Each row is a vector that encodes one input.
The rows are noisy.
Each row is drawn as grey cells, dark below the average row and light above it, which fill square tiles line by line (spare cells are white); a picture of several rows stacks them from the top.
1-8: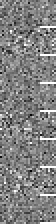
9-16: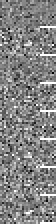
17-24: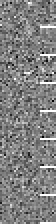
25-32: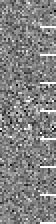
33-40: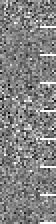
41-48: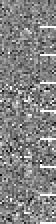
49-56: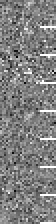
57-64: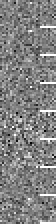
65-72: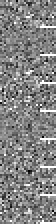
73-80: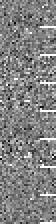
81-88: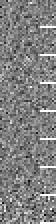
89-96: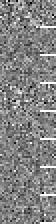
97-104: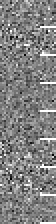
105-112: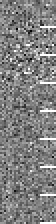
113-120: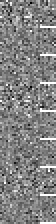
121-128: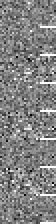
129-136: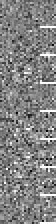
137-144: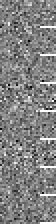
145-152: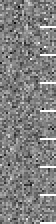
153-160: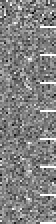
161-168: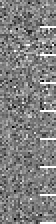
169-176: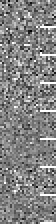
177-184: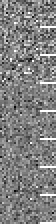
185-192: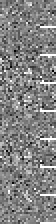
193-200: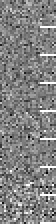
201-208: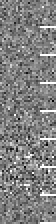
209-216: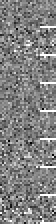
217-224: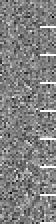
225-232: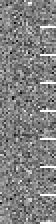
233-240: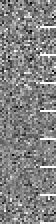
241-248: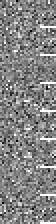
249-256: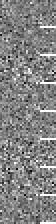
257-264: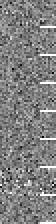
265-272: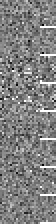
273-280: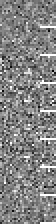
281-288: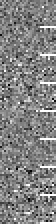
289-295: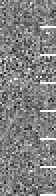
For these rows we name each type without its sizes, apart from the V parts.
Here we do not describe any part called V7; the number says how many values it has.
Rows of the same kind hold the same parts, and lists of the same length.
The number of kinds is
3.
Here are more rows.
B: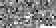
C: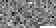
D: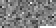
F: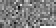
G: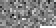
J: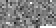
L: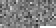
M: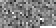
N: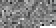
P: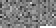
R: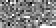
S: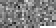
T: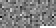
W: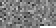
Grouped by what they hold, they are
B, R
C, D, J, L, P, T, W
F, G, M, N, S

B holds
a node of each of three trees and a value of V7.
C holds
a point on a line and a node of each of three trees.
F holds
a point on a line and a node of each of four trees.
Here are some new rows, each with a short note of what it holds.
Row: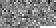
a point on a line and a node of each of four trees
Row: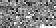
a node of each of three trees and a value of V7
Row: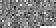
a point on a line and a node of each of four trees
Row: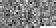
a point on a line and a node of each of four trees
